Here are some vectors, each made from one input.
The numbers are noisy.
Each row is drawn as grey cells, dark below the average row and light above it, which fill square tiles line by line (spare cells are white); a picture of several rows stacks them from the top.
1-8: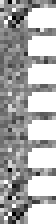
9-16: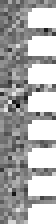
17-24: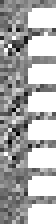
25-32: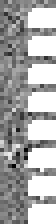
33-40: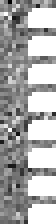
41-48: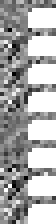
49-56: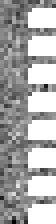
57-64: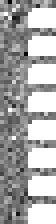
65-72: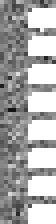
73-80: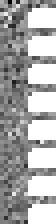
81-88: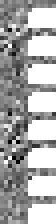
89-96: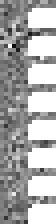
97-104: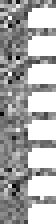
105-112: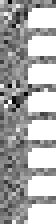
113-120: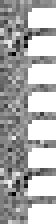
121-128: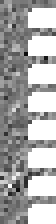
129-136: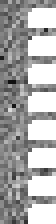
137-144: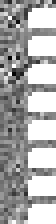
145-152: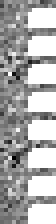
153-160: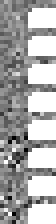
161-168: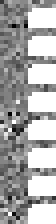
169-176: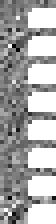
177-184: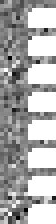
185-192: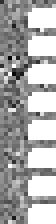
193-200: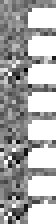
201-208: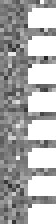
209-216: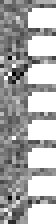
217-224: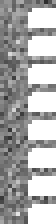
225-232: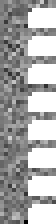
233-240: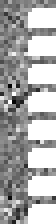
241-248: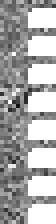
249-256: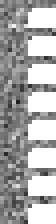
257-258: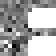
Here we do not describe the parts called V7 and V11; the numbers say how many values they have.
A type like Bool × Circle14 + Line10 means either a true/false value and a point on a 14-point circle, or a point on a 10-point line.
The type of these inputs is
Label6 × Label6 + (Line5 + V11) × V7.
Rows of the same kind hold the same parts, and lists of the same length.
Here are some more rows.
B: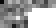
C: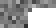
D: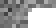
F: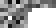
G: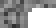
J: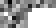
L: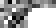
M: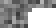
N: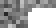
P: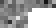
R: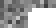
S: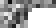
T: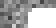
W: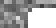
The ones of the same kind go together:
B, C, G, M, P, R, W
D, N, T
F, J, L, S

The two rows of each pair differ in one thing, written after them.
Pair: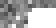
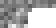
the value of V7
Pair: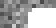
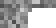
the value of V7
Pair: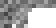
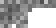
the value of V7
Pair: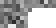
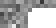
the place on the 5-point line
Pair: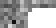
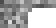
the place on the 5-point line
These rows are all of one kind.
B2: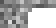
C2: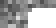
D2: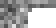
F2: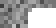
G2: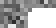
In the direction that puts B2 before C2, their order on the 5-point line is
B2, F2, D2, C2, G2.
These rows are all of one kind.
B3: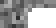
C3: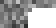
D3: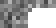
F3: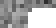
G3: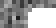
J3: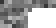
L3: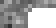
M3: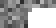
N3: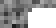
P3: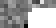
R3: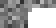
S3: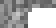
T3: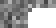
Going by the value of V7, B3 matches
D3, G3, L3 and T3.
